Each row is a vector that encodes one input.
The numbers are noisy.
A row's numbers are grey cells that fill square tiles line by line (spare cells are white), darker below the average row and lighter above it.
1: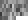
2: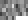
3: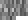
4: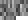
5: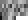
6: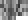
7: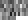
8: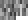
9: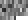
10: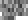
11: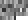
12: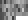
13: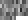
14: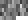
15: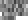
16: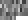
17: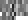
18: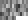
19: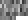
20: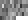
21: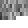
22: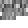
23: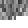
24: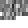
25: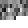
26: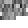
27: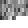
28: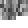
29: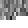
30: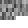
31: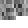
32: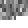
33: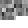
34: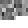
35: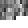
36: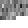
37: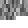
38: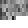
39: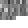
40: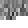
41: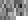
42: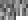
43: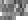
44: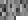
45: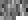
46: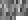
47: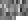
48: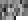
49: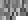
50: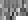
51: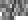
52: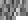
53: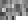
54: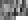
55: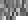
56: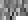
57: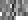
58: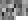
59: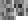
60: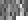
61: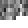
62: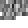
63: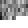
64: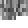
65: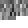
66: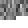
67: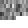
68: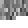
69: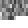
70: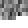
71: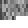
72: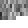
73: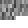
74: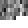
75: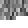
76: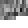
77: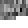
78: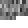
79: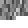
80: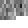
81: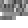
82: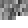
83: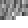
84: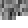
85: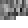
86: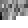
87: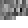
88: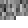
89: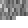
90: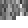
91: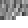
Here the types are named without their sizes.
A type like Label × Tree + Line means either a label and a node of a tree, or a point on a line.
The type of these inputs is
Circle × Circle + Line.
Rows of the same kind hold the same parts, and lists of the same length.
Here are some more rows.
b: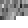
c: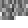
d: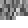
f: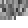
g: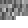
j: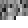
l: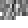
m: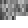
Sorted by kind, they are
b, c, f, g, j, l, m
d

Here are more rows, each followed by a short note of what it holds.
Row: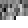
a point on each of two circles
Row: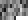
a point on each of two circles
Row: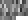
a point on a line
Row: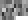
a point on each of two circles
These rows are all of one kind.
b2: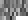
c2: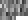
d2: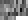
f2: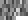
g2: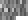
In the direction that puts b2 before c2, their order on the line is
f2, b2, g2, c2, d2.
